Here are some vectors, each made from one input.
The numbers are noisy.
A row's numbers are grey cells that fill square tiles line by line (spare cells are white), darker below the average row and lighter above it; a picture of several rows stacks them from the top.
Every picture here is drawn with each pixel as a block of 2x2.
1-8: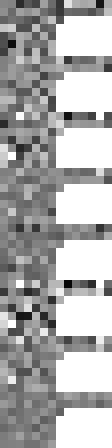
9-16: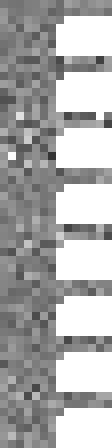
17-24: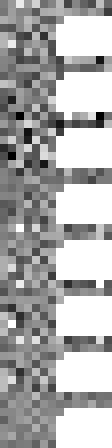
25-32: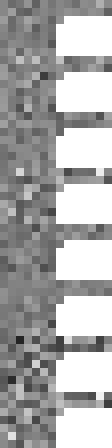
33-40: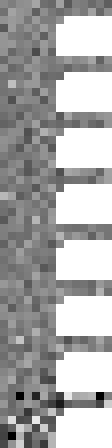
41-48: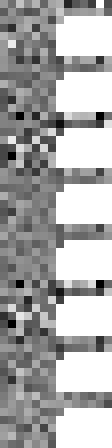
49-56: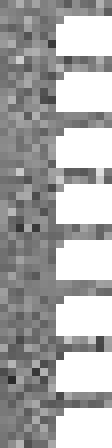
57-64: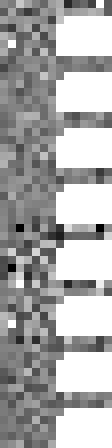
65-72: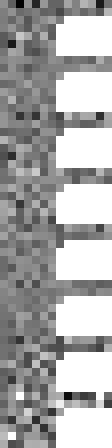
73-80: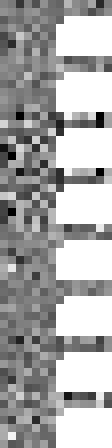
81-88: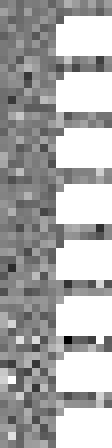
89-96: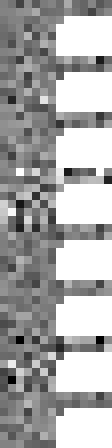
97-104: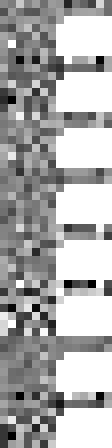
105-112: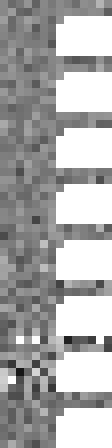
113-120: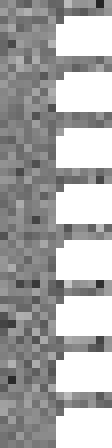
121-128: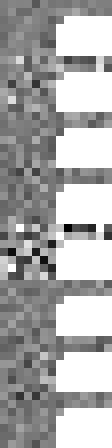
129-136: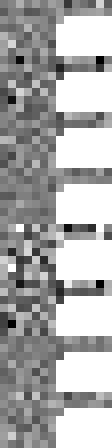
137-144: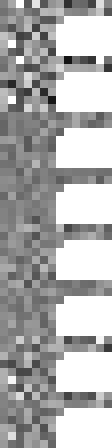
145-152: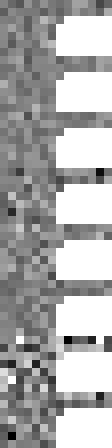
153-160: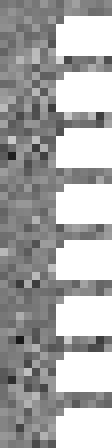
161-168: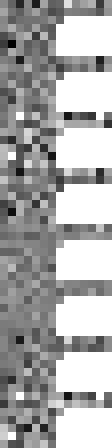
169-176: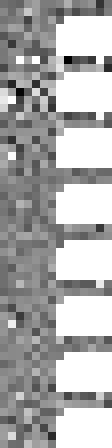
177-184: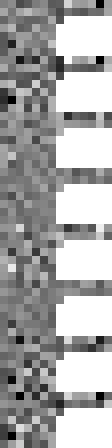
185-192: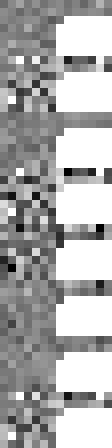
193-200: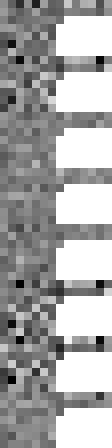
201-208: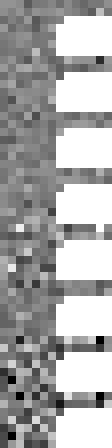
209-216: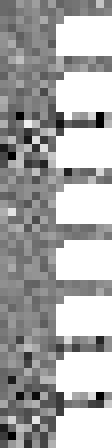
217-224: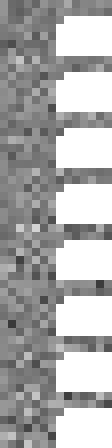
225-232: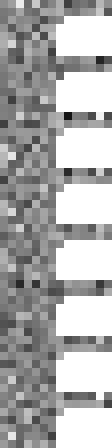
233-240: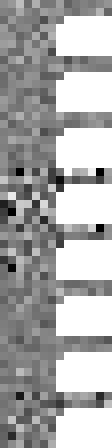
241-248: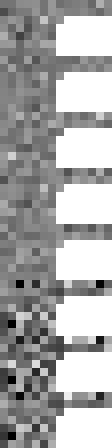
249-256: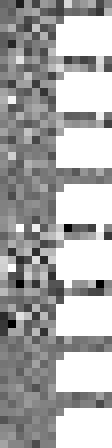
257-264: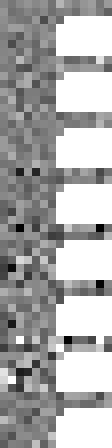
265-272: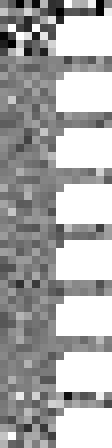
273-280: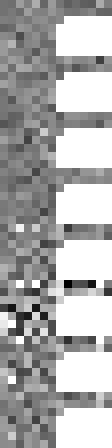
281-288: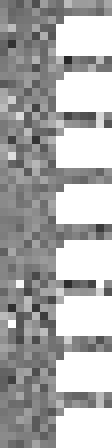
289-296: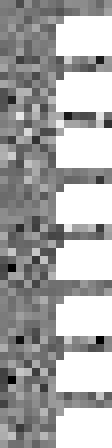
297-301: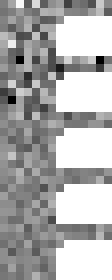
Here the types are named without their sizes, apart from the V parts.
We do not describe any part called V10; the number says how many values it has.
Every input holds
a node of a tree, together with either four true/false values, or a list of values of V10.
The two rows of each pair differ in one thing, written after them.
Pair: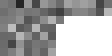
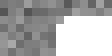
the value of V10 in item 2 of the list
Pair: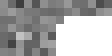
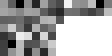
the value of V10 in item 1 of the list
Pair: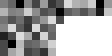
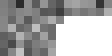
the node of the tree
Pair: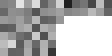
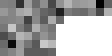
the value of V10 in item 1 of the list
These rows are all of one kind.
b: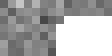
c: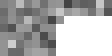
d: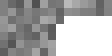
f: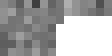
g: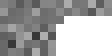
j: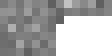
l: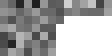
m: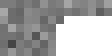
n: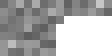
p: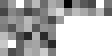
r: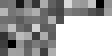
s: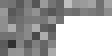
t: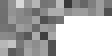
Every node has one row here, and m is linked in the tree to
j, n and r.
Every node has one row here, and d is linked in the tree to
p.
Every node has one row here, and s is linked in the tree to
p and r.
